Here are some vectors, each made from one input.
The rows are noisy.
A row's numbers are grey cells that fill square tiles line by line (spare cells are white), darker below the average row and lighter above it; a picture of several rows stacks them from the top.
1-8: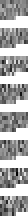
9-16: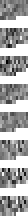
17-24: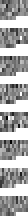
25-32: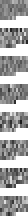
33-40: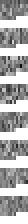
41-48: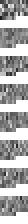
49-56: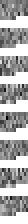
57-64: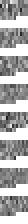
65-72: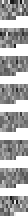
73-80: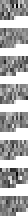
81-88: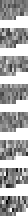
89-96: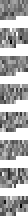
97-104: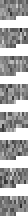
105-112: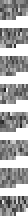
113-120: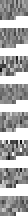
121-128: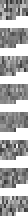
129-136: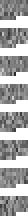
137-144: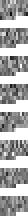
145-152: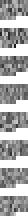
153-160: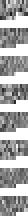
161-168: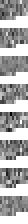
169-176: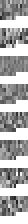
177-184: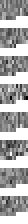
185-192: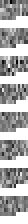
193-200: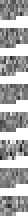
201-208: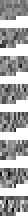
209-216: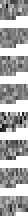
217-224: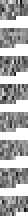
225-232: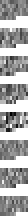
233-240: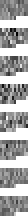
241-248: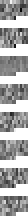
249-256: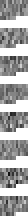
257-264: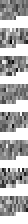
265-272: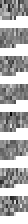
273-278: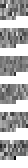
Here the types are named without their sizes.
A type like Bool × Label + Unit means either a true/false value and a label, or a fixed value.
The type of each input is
Tree.
